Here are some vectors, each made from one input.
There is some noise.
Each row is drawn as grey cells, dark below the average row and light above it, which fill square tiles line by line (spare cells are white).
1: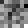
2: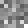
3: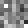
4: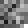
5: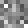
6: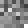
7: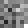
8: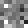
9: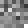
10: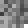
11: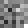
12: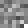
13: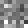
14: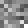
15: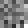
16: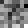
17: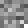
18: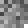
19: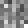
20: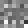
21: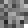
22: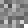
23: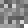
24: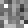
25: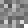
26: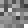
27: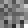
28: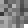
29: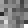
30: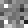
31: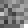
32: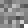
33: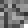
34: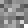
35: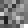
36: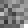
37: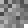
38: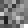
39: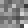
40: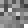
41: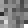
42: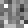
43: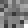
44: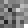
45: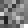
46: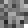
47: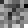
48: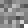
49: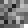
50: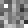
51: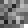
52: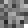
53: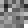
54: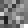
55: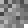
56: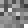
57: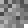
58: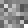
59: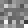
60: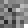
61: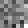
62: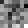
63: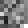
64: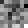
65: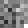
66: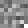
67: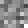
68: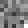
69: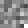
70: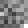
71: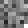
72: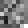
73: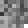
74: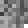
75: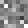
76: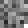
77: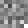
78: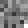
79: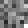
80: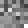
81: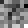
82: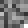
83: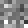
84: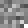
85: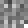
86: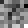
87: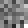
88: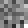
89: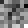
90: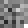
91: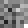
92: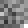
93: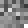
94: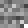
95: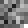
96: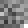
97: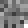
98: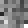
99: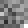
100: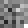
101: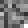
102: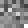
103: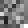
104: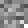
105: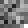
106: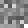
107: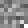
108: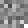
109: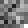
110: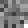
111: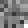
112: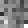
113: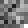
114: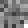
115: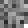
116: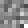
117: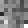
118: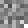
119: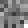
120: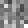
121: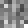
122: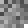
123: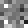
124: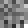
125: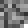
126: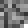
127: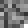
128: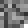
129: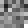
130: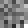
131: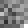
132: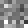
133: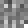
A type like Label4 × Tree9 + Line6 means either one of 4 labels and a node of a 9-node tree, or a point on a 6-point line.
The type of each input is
Bool × Bool × Bool + List2(Line5).
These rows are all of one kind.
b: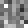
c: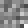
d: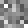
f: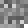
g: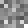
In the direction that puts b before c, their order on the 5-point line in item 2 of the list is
d, b, g, c, f.
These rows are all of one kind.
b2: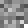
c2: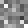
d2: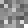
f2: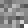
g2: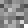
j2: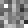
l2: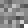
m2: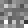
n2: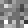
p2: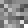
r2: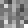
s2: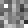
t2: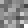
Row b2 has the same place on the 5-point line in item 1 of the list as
f2, g2, l2 and p2.
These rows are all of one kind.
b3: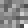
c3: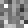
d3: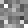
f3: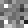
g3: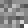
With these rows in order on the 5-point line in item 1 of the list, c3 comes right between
d3 and f3.
